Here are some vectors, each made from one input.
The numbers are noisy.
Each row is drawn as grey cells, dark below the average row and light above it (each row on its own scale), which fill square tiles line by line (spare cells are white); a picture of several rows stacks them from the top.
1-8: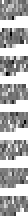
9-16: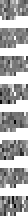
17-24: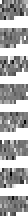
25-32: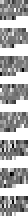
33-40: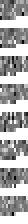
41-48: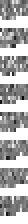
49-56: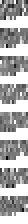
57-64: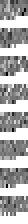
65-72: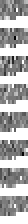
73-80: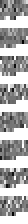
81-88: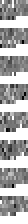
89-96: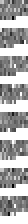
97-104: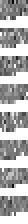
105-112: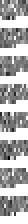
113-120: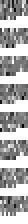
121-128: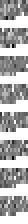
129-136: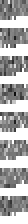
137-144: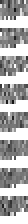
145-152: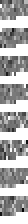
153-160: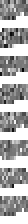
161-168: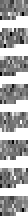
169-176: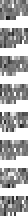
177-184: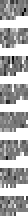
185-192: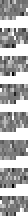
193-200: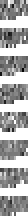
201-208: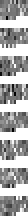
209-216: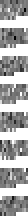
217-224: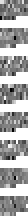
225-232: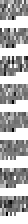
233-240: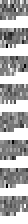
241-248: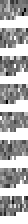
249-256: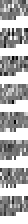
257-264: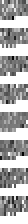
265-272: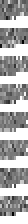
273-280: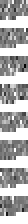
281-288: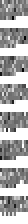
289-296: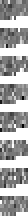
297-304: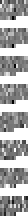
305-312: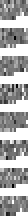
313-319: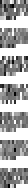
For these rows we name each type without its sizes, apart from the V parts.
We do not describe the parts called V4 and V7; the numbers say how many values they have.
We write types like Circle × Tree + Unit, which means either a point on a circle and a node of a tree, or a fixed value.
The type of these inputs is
(Bool × Bool × Bool × Bool + V4) × (Tree + V7) + Line.
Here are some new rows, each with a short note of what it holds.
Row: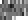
a value of V4 and a value of V7
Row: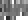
a node of a tree and a value of V4
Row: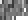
a value of V4 and a value of V7
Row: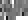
a node of a tree and a value of V4
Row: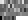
a value of V4 and a value of V7
